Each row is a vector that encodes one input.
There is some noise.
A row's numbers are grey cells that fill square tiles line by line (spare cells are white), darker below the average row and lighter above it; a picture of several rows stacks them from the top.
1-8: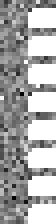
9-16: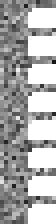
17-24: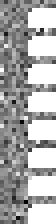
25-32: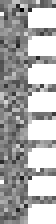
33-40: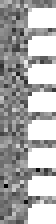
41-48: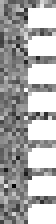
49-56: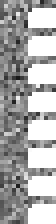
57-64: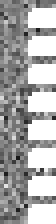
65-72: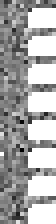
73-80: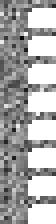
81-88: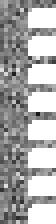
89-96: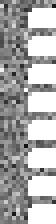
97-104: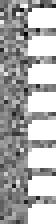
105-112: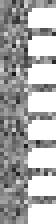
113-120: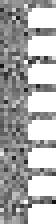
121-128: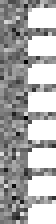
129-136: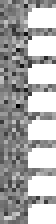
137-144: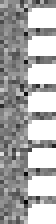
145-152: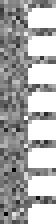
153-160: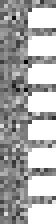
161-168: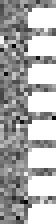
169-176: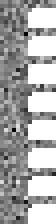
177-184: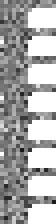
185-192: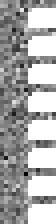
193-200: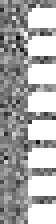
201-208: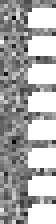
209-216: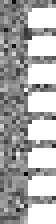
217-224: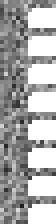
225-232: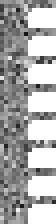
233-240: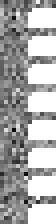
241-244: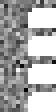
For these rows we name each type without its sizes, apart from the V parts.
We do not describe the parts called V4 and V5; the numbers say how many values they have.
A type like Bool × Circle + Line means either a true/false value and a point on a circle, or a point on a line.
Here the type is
Bool × (Tree + V4) × V5 + Label.
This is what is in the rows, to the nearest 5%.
About 35% of them hold a label. The rest hold a true/false value and a value of V5, together with either a node of a tree, or a value of V4.
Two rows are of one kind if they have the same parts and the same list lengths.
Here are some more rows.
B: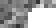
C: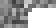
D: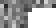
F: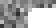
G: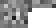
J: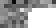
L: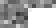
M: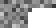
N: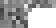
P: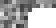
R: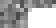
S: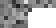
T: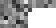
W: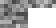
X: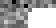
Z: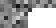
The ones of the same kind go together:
B, C, L, N, R, S, T, W, X
D, G, M, P
F, J, Z

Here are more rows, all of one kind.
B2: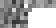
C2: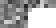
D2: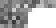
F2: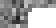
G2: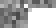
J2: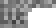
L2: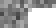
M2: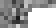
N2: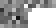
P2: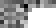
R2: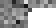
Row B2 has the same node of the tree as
D2 and G2.
